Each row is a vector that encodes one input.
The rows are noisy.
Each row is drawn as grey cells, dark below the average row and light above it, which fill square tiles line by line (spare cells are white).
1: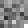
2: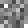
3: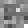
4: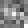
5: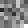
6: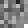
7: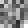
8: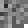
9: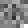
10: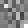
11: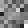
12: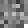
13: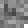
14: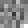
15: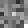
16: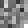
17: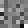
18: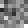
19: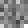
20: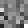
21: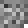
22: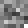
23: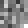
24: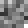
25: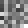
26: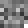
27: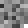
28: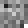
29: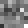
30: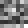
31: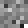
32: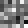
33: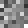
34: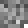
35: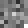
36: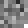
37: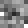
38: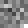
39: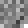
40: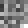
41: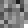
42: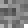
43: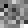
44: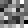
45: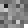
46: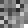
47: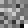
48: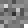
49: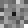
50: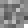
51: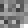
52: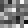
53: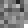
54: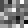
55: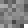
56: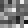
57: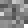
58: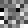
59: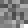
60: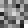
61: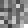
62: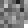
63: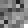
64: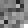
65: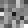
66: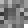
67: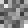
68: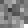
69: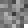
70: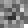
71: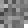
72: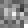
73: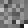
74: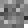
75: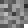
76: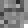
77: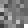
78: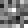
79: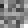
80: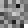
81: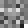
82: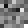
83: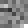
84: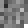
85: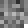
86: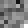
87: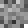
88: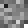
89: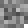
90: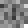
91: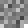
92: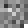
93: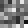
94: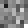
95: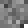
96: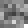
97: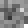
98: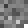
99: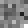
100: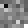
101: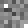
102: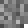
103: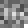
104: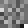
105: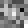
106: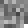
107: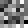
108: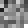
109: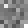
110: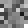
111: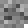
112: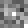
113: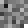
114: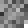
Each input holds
a list of up to three points on a 5-point line.
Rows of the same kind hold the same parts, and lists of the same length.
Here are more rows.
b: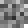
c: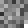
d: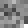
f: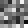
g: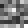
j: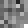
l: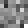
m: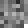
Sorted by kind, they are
b, d, l
c
f, g
j, m

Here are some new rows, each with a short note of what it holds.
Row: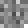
a list of two items
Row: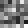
the empty list
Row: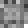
a list of two items
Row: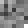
a list of three items
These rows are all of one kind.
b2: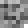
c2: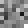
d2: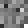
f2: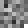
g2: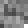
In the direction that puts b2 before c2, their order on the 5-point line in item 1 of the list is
b2, c2, g2, d2, f2.
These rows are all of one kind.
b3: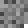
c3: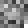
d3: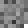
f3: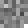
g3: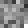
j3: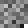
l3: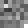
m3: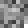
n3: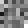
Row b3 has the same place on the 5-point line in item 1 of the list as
d3 and j3.
